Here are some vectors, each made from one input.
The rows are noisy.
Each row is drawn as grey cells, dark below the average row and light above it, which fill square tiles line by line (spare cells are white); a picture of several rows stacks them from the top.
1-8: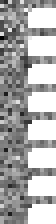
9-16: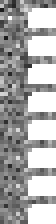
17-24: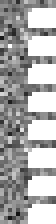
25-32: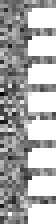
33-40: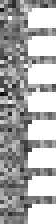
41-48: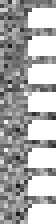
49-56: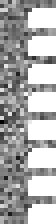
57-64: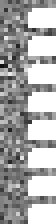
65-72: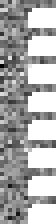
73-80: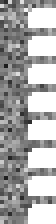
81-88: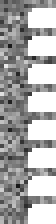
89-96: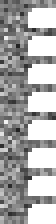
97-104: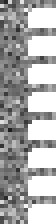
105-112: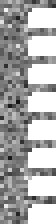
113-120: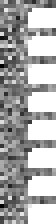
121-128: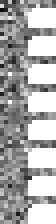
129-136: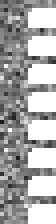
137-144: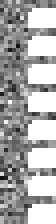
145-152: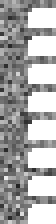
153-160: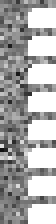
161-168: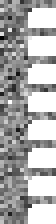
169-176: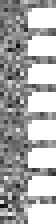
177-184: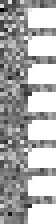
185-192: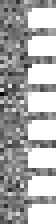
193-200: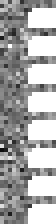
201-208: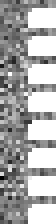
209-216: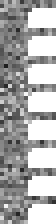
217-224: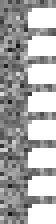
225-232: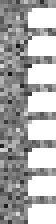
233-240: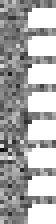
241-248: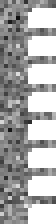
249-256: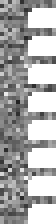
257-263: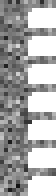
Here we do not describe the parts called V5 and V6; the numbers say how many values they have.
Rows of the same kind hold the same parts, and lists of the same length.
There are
2 kinds of row.
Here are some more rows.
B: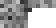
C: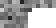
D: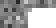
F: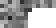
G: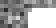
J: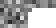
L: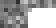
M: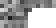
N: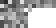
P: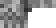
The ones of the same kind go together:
B, C, D, F, G, L, M, P
J, N

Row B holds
a point on a 9-point line, a true/false value and a value of V6.
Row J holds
a true/false value and a value of V5.
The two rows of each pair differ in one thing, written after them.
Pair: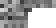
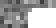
the true/false value
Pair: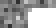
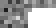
the place on the 9-point line
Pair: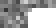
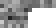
the true/false value
